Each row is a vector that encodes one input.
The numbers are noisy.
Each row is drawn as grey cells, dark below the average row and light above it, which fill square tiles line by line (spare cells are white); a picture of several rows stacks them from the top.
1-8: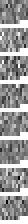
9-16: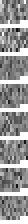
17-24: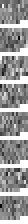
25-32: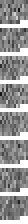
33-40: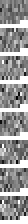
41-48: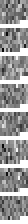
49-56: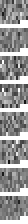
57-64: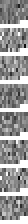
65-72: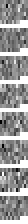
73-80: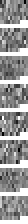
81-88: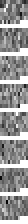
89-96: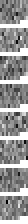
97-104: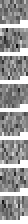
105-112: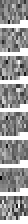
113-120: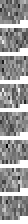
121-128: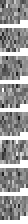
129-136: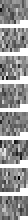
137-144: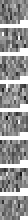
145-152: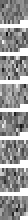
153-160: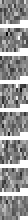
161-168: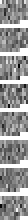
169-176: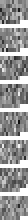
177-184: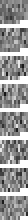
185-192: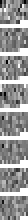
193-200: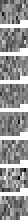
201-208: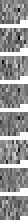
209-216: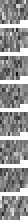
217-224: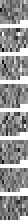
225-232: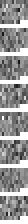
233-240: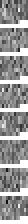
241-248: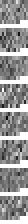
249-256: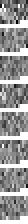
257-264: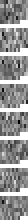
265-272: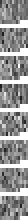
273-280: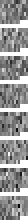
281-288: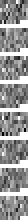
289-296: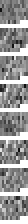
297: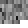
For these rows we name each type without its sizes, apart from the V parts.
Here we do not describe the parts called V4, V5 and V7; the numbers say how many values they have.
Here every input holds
a point on a line, a value of V4 and a value of V7, together with either a point on a circle, or a true/false value and a value of V5.
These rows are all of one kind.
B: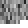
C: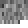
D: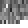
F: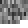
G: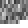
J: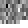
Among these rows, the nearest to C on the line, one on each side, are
B and D.
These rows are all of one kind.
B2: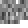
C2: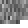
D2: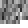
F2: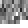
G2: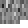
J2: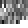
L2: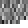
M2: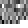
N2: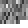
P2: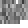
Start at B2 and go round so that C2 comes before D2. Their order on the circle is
B2, P2, F2, G2, M2, L2, J2, C2, D2, N2.
